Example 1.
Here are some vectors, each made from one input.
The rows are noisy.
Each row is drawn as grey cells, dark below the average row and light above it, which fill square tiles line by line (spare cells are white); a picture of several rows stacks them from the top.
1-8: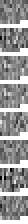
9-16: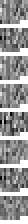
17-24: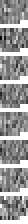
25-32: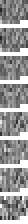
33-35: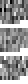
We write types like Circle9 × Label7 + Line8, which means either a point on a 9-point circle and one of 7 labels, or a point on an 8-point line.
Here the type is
Line8.
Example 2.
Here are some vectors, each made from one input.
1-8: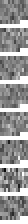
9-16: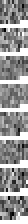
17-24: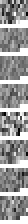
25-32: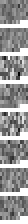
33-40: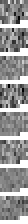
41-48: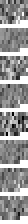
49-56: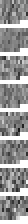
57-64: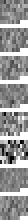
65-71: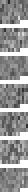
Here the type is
Line10.
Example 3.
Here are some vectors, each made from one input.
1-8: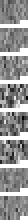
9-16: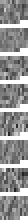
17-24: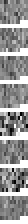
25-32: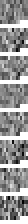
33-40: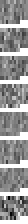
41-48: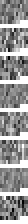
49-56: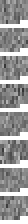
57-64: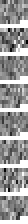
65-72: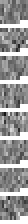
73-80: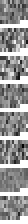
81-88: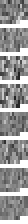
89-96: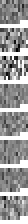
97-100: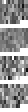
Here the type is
Circle10.
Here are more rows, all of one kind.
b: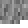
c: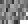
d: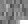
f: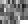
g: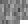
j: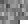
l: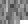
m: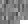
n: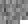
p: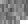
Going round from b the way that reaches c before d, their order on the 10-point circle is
b, j, c, p, f, l, d, m, g, n.
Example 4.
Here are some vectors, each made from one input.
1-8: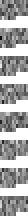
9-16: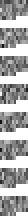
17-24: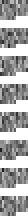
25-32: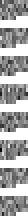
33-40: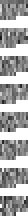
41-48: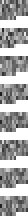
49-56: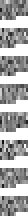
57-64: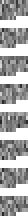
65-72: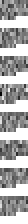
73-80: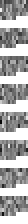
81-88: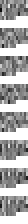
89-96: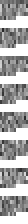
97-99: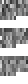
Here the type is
Bool × Bool × Bool.
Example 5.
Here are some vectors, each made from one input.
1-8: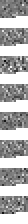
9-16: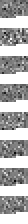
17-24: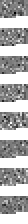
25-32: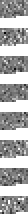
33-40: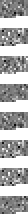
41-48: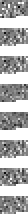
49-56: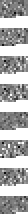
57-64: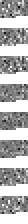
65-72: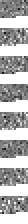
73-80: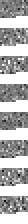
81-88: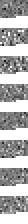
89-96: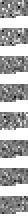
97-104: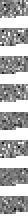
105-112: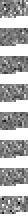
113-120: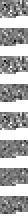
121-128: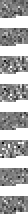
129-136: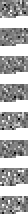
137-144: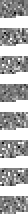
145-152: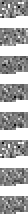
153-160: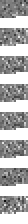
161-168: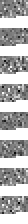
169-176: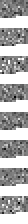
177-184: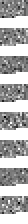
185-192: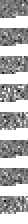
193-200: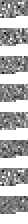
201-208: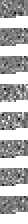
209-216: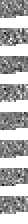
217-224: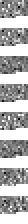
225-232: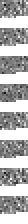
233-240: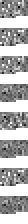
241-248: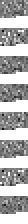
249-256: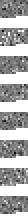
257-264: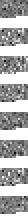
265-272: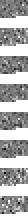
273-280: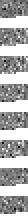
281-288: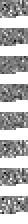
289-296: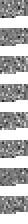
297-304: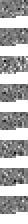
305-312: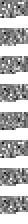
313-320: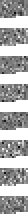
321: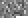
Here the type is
Line12.
